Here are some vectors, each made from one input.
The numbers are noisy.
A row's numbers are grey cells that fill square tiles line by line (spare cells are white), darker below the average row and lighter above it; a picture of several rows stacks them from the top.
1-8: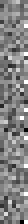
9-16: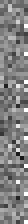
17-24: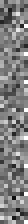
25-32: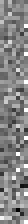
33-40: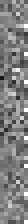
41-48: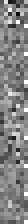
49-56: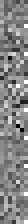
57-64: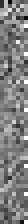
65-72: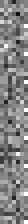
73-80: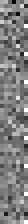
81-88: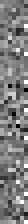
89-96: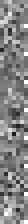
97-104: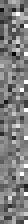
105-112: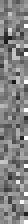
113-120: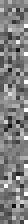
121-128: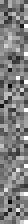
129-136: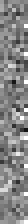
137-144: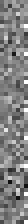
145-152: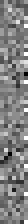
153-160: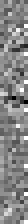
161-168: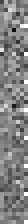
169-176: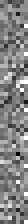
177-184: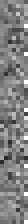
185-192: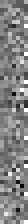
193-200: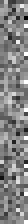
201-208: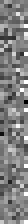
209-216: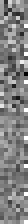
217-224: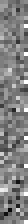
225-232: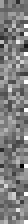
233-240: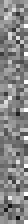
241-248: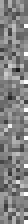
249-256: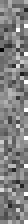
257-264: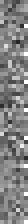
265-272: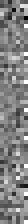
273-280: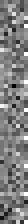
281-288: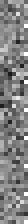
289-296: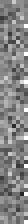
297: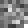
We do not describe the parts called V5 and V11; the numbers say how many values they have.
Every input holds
a true/false value and a value of V5, together with either a point on a 7-point line, or a value of V11.
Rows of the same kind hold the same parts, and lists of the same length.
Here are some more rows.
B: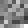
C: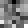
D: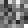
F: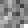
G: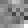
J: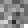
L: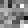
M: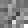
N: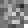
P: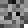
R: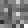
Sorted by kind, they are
B, C, D, F, G, J, L, M
N, P, R

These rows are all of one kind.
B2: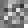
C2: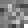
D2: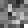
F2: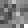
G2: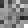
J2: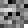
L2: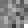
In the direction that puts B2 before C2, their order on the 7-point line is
B2, C2, F2, D2, L2, G2, J2.
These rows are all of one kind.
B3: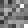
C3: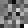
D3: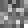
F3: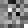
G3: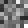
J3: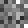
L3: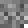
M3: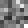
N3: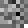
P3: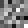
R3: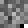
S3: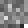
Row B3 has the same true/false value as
J3, L3, M3 and N3.
